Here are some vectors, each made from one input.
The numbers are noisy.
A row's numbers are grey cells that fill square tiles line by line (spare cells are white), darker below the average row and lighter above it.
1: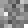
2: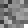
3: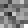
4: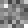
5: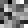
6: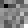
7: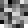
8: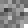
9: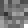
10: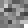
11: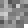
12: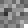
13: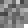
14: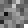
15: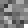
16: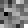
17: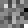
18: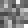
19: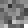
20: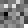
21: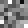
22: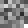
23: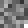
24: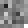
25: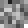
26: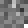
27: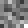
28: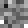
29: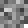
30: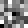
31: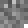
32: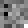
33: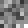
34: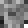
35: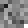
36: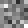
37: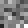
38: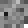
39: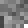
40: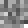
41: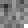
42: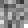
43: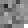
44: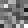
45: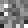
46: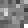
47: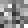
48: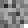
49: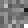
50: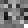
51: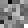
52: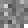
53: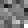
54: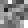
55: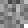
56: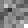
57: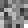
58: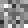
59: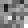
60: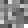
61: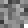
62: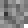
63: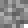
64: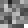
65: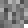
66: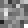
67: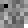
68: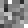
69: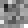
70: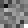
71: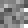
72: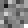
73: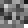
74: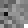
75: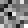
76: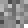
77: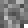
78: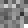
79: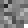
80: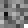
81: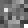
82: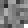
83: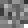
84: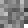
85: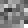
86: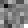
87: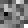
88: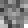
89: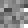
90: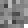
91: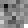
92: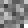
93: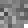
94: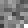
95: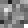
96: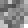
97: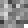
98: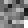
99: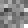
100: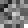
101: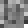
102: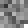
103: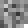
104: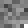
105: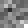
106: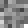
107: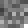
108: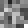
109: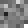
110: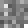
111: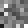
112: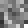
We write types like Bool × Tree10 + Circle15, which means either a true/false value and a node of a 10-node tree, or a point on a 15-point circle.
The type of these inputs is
(Bool × Bool × Bool + Line5) × Label10.
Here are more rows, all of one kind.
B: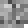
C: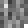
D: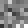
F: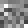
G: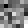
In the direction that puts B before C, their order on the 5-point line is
B, F, C, G, D.
